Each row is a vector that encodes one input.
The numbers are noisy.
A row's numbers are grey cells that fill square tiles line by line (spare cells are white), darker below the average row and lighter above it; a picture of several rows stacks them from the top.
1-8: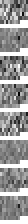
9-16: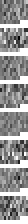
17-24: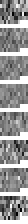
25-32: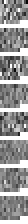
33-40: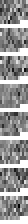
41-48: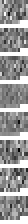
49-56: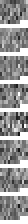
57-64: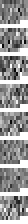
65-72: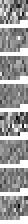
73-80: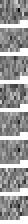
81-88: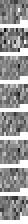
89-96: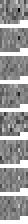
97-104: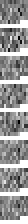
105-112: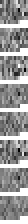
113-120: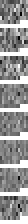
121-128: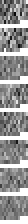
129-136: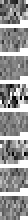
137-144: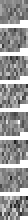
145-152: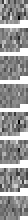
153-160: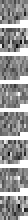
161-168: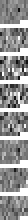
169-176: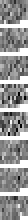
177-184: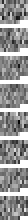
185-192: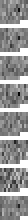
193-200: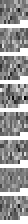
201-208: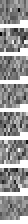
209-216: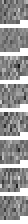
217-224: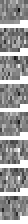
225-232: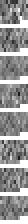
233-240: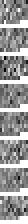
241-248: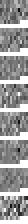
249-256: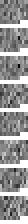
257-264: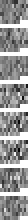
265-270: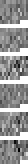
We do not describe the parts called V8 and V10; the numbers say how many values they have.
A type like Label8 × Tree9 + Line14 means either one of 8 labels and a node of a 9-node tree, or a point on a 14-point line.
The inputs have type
Bool × Line7 × List2(V10) + (Line3 × Line4 + Unit) × V8.
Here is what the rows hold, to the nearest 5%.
About 65% of them hold a point on a 7-point line and a true/false value, together with a list of up to two values of V10. The rest hold a value of V8, together with either a fixed value, or a point on a 3-point line and a point on a 4-point line.
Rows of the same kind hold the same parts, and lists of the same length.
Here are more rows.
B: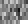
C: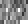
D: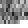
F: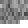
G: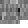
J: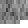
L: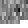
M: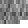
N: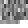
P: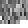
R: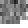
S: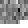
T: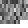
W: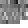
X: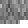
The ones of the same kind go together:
B, G, X
C, N, P, T
D, J, L
F, M, S
R, W

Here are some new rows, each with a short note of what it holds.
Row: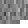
a point on a 7-point line and a true/false value, together with a list of one item
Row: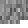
a point on a 7-point line and a true/false value, together with a list of one item
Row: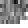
a value of V8
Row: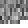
a point on a 7-point line and a true/false value, together with a list of one item
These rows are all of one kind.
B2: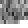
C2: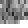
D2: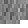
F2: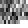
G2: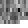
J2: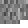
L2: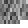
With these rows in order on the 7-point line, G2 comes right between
B2 and C2.
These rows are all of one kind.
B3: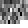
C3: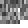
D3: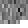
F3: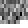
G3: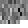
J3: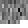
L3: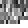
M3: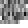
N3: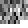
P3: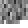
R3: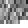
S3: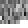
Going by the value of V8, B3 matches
D3, G3 and J3.
